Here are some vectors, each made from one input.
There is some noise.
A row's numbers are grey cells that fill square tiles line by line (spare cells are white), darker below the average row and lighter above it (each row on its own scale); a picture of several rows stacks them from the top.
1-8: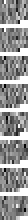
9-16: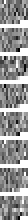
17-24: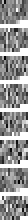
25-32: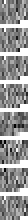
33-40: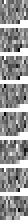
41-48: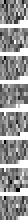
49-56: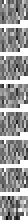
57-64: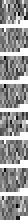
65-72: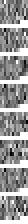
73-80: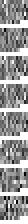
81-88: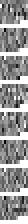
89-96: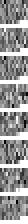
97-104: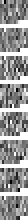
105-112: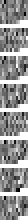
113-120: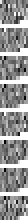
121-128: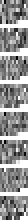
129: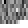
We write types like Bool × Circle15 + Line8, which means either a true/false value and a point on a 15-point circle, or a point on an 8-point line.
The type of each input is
Bool × Bool × Bool × Bool × Label10.
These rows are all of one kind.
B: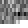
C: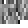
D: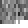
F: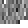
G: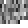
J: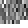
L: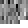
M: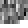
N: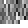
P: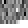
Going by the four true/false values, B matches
D, N and P.
